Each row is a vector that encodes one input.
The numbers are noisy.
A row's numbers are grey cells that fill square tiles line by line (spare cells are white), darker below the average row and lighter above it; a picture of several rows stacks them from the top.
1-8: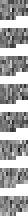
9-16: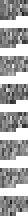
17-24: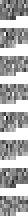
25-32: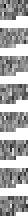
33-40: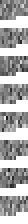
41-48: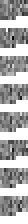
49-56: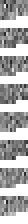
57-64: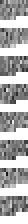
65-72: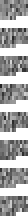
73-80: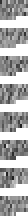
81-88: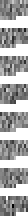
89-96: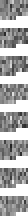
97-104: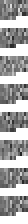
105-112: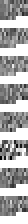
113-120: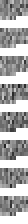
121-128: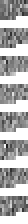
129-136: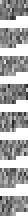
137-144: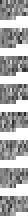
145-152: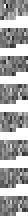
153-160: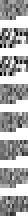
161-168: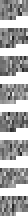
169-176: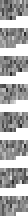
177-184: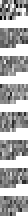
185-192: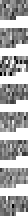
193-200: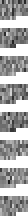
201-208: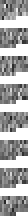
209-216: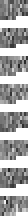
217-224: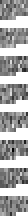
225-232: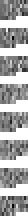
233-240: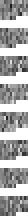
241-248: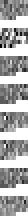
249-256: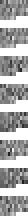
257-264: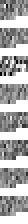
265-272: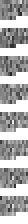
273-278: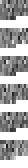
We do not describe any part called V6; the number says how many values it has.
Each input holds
a list of up to two items, each a true/false value and a value of V6.
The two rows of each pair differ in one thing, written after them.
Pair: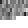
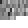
the value of V6 in item 2 of the list
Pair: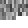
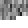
the value of V6 in item 1 of the list
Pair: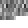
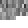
the true/false value in item 1 of the list
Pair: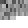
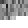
the value of V6 in item 2 of the list
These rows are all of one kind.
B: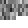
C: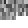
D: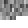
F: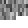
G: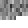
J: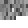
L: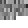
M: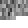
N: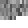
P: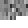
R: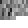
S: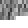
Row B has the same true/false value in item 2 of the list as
M, N, R and S.
